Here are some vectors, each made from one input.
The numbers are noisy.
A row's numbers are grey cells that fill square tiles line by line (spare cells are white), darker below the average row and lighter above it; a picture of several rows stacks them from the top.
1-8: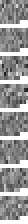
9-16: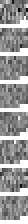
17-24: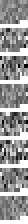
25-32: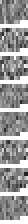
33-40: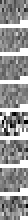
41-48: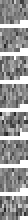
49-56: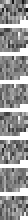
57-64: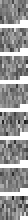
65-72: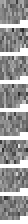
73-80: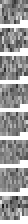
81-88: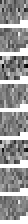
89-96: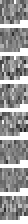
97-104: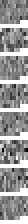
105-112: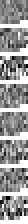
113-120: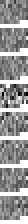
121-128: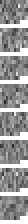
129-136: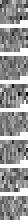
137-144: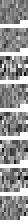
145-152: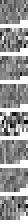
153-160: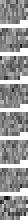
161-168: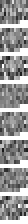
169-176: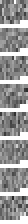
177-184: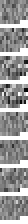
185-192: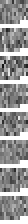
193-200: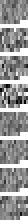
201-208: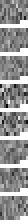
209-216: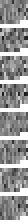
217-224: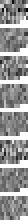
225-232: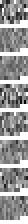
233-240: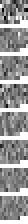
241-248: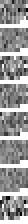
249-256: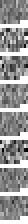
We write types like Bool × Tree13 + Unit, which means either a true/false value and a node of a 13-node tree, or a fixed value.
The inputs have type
Bool × Circle6 + Circle17.
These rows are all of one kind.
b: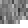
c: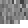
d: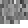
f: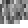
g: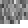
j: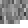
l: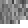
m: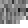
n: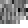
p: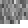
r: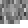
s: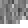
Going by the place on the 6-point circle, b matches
g, l, n and p.
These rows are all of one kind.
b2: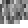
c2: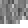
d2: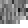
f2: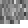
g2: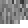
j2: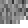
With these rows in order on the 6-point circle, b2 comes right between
g2 and j2.
